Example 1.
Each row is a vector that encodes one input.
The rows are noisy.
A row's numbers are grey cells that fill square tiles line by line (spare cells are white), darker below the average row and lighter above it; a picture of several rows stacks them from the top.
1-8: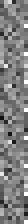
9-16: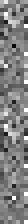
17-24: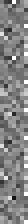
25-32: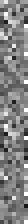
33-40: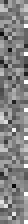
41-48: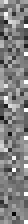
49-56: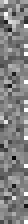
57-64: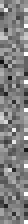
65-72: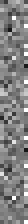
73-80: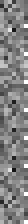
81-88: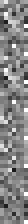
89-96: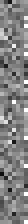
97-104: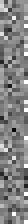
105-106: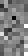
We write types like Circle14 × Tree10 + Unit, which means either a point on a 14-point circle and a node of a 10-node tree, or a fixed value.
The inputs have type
Bool × Circle9 + Unit.
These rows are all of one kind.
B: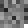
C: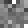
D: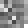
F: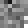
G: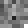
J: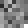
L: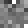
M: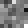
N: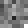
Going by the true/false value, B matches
G, J and N.
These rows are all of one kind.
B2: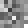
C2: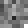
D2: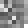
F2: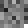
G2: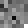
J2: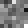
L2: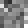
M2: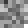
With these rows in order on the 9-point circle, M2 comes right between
B2 and J2.
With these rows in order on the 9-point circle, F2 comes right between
G2 and J2.
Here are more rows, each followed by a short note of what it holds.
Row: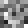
a fixed value
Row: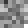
a point on a 9-point circle and a true/false value
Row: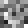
a fixed value
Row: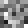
a fixed value
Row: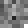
a point on a 9-point circle and a true/false value
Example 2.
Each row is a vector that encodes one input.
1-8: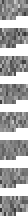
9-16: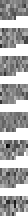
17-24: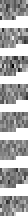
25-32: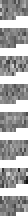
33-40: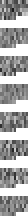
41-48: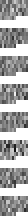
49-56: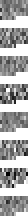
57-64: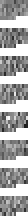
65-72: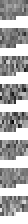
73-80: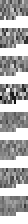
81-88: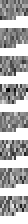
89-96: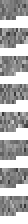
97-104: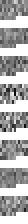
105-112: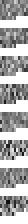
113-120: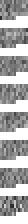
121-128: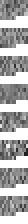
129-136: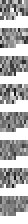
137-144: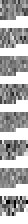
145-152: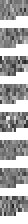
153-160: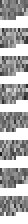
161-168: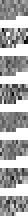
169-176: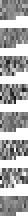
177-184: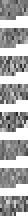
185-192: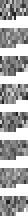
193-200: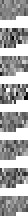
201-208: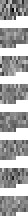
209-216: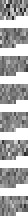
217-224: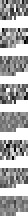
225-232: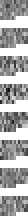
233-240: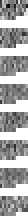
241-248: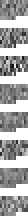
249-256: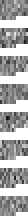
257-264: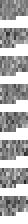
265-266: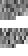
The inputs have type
Bool × Bool × Bool + Circle11.
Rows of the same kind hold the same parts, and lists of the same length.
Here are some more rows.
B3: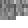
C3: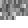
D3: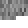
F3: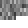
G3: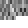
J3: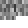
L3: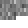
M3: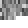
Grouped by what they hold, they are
B3, D3, F3, G3, J3, L3
C3, M3

